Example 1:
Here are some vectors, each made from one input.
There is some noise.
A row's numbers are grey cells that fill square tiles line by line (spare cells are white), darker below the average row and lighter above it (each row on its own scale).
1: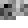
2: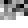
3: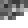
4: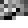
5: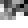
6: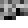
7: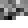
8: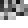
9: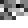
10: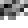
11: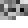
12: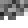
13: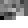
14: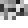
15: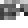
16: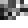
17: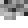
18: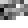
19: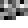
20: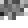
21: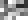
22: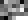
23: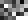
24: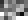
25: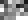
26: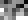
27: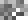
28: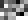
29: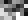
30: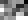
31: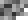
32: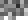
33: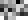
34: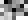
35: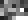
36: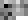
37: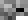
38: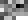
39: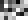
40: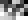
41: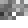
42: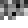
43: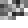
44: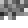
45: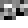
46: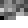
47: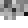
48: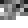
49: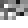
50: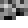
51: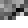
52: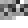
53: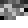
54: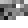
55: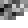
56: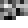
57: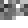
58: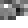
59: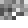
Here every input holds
one of 6 labels.
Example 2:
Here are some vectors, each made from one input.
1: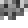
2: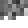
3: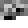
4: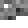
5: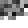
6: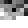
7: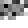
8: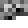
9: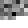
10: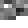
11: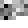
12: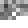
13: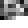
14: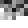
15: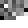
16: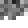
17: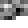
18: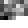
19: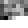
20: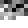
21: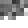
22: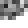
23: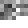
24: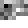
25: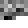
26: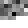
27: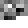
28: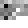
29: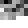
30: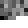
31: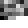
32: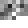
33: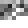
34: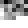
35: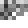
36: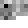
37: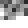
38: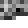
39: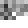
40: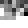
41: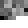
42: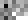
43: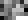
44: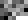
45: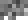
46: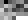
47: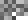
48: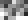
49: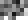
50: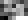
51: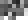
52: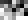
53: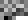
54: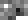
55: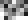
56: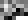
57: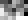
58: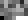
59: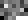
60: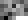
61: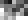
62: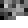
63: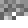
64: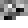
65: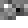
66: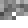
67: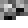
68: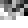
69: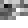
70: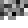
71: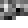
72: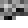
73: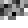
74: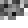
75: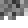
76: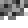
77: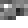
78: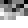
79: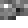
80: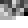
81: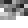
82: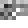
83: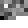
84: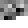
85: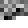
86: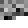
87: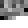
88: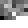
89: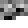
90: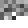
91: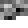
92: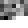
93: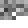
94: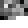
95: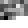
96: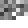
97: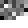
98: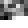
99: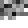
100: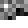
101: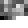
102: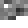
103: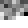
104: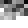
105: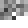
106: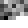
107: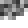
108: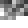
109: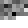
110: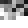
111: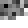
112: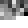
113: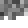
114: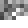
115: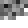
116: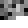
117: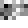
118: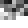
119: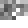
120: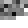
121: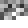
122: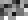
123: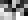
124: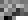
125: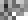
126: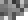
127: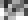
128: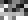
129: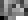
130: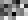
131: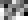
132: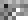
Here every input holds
one of 5 labels.
